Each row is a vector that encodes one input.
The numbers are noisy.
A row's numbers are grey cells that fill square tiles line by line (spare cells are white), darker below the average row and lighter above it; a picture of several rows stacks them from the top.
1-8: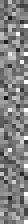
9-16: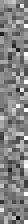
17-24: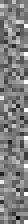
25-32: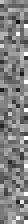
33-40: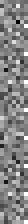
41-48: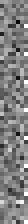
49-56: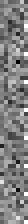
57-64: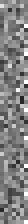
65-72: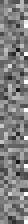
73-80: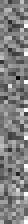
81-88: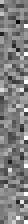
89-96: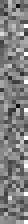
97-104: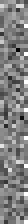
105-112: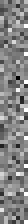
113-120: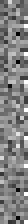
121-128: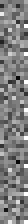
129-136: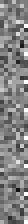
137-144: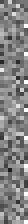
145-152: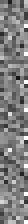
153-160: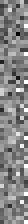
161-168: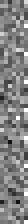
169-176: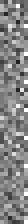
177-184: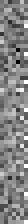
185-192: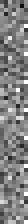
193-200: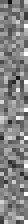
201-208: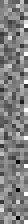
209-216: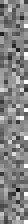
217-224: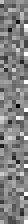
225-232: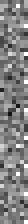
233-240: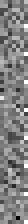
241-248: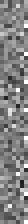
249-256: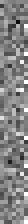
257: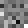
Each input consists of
one of 5 labels and a node of a 20-node tree.
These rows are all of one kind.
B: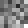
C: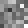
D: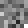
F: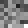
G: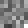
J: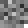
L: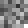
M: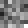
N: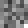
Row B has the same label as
G, L and N.
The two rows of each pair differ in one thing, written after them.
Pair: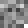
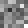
the node of the tree
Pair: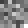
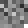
the node of the tree
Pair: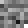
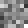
the label
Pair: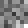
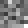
the label
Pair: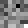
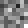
the label
